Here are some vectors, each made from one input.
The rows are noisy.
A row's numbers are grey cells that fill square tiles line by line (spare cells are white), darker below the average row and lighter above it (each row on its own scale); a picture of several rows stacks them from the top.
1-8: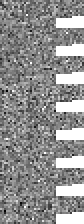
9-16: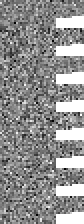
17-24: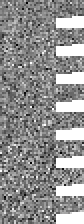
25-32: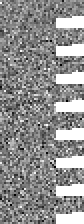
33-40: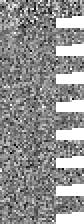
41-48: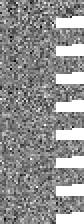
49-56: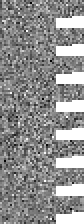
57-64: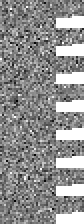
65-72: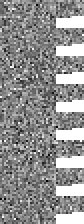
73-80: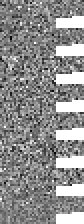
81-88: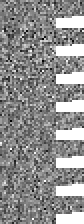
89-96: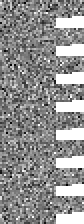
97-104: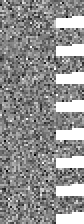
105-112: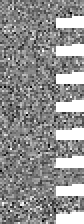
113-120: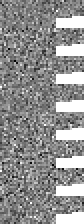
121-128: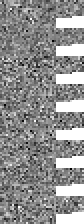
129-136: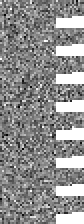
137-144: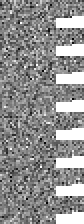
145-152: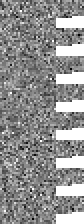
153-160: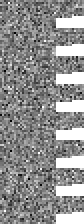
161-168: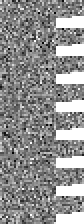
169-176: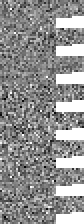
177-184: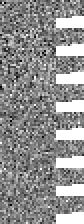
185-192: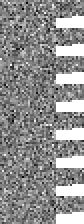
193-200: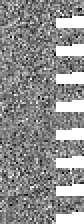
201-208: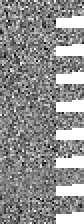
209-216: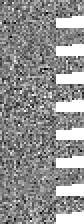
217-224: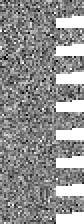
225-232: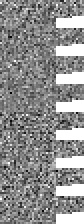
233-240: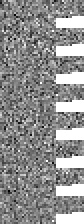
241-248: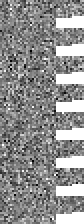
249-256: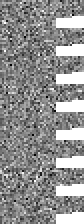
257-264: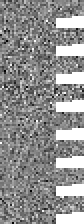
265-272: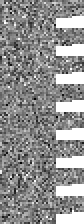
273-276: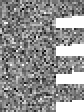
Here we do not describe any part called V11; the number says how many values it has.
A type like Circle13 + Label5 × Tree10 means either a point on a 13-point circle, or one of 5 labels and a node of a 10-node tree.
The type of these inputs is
Label5 × Tree10 + (Line6 + V11) × Line8.
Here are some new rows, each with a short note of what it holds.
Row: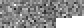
one of 5 labels and a node of a 10-node tree
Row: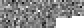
one of 5 labels and a node of a 10-node tree
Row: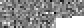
one of 5 labels and a node of a 10-node tree
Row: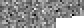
a point on an 8-point line and a value of V11
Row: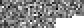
a point on an 8-point line and a value of V11
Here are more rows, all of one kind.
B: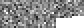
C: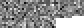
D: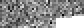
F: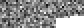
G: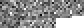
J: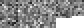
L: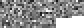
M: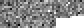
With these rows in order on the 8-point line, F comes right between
C and D.
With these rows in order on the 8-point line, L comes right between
G and M.
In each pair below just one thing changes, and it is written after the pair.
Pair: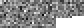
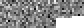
the label
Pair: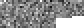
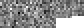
the node of the tree
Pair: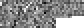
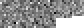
the node of the tree
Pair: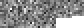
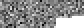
the label
